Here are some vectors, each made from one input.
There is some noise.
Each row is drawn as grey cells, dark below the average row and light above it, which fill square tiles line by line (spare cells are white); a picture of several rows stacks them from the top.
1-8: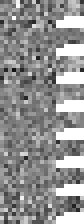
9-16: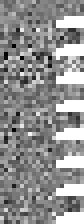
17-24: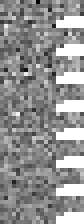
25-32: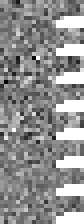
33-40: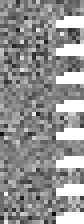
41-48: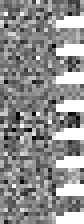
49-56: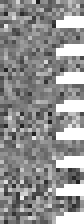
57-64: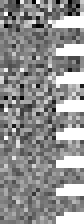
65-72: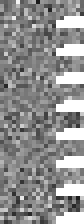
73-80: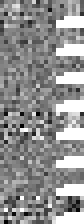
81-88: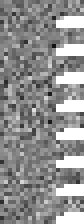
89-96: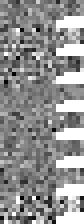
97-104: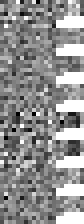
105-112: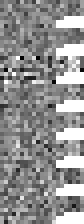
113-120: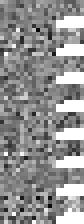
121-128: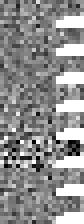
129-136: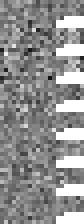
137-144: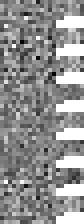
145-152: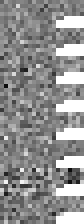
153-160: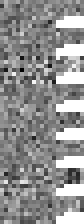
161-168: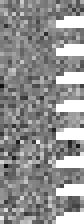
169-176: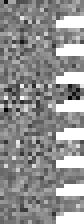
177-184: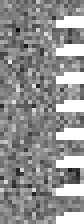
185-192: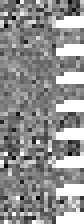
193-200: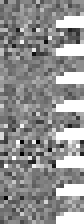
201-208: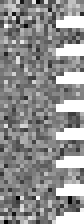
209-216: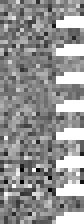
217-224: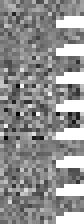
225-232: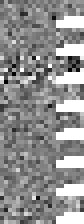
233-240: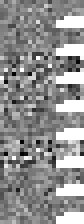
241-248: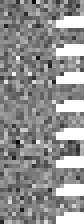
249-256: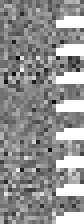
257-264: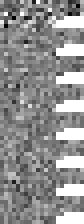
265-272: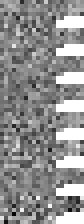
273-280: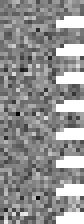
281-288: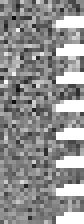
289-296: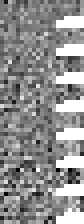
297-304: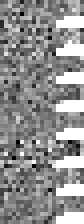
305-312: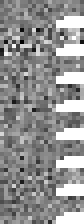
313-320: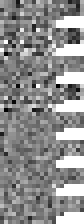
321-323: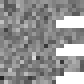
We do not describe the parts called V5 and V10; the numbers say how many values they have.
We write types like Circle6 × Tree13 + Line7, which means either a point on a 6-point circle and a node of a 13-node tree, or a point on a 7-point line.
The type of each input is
(Label7 + Line8) × V5 + Label11 × V10.
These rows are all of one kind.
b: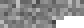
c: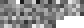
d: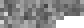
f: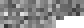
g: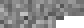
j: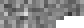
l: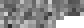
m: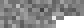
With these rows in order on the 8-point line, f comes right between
g and m.
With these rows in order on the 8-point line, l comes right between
d and g.
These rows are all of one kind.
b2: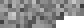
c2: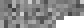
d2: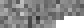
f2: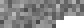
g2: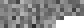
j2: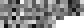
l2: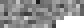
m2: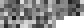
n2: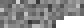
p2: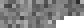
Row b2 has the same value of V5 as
d2 and f2.
